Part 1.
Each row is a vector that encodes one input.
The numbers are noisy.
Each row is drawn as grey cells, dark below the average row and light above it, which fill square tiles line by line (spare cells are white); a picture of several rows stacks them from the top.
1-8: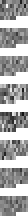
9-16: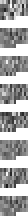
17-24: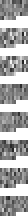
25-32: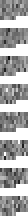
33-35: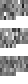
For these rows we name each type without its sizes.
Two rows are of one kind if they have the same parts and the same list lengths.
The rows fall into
2 kinds.
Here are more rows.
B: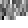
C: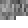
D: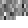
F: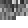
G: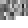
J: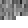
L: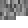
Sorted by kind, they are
B, C, F, J, L
D, G

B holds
a node of a tree.
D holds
a fixed value.
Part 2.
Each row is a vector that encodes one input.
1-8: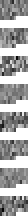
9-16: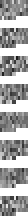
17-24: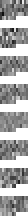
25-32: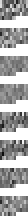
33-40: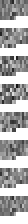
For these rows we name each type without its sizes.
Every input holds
a node of a tree.
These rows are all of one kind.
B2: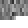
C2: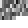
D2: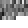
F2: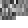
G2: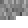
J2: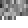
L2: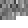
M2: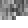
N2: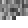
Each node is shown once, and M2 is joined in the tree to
G2 and N2.
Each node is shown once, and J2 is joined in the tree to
G2.
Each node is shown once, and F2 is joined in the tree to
B2 and C2.
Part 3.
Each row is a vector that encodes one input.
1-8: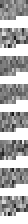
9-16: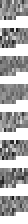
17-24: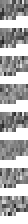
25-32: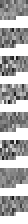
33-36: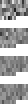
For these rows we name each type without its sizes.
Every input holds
a node of a tree.
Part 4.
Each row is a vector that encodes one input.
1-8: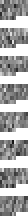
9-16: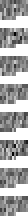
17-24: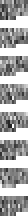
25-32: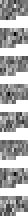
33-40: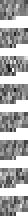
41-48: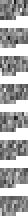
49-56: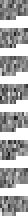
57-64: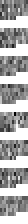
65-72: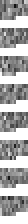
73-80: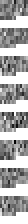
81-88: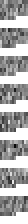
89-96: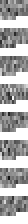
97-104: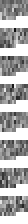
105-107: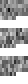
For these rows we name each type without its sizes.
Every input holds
a point on a line.
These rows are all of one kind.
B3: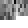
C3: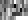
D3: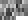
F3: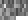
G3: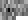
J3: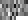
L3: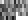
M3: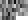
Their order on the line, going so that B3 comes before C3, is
D3, G3, M3, F3, B3, J3, L3, C3.
